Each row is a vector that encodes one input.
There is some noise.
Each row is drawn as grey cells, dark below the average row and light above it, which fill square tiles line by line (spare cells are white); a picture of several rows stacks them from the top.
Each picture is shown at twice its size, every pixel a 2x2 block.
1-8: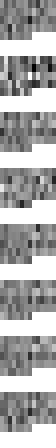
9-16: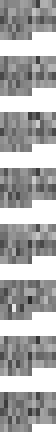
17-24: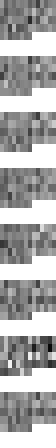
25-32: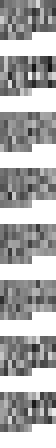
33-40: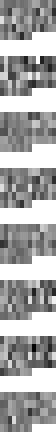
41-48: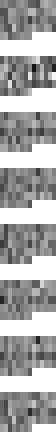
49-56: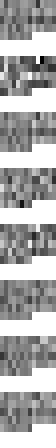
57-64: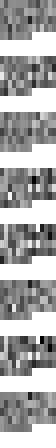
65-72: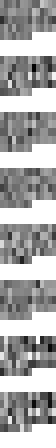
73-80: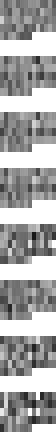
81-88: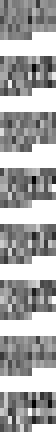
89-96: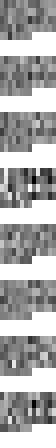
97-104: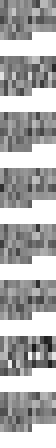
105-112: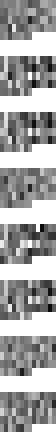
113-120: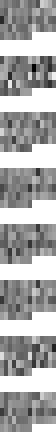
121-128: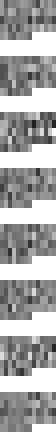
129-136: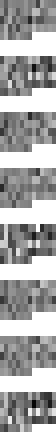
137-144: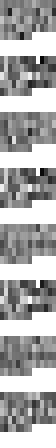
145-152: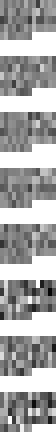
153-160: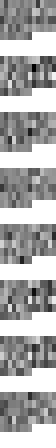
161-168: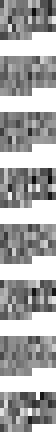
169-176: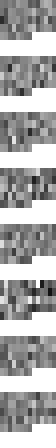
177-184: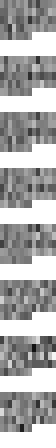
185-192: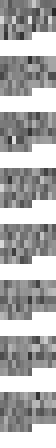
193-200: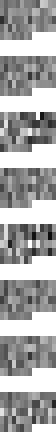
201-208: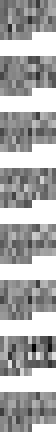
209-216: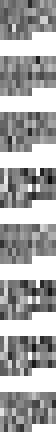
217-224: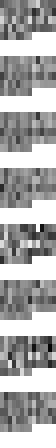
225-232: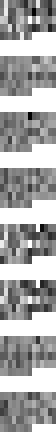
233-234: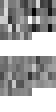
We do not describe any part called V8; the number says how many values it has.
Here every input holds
either a point on a 5-point line and a value of V8, or a point on a 10-point line.
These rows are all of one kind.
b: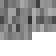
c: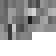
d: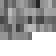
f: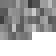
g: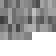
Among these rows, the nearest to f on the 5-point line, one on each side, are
c and d.
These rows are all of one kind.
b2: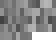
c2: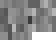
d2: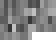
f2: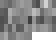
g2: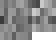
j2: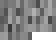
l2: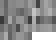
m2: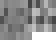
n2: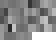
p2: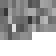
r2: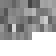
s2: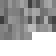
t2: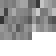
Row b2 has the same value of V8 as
g2, n2, r2 and t2.
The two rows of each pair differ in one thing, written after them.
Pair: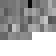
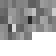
the value of V8
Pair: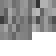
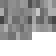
the value of V8
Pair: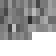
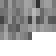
the place on the 5-point line
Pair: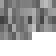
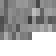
the value of V8
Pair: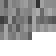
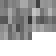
the value of V8
